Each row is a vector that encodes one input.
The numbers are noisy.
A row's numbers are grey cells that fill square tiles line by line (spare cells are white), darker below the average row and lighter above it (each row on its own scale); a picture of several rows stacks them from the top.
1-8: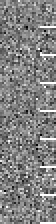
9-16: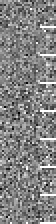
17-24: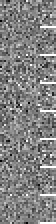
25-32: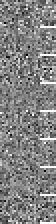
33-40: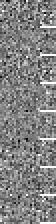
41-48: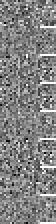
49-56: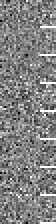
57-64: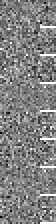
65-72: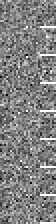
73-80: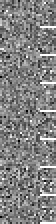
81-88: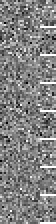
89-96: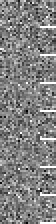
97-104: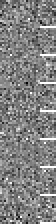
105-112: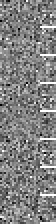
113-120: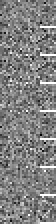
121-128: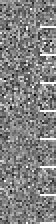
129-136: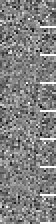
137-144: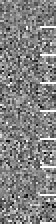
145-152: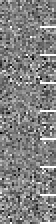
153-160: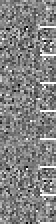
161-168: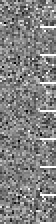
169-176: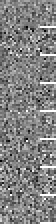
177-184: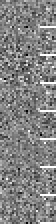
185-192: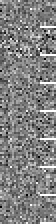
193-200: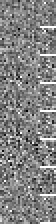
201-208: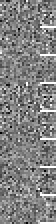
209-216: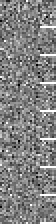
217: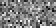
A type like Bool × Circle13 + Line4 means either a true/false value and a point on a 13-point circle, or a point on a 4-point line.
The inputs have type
Line7 + List3(Line8).
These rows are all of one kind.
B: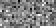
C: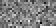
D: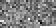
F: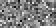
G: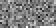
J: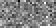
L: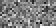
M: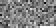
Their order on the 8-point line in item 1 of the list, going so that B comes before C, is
B, J, F, D, G, M, L, C.
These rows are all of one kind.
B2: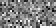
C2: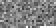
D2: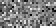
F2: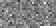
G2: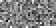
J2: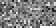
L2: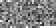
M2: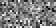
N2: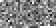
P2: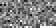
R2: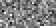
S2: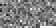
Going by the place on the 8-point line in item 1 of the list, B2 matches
M2, P2 and S2.
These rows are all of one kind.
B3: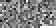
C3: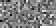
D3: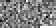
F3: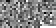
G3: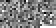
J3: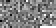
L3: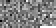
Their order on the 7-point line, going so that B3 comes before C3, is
F3, G3, B3, D3, L3, J3, C3.
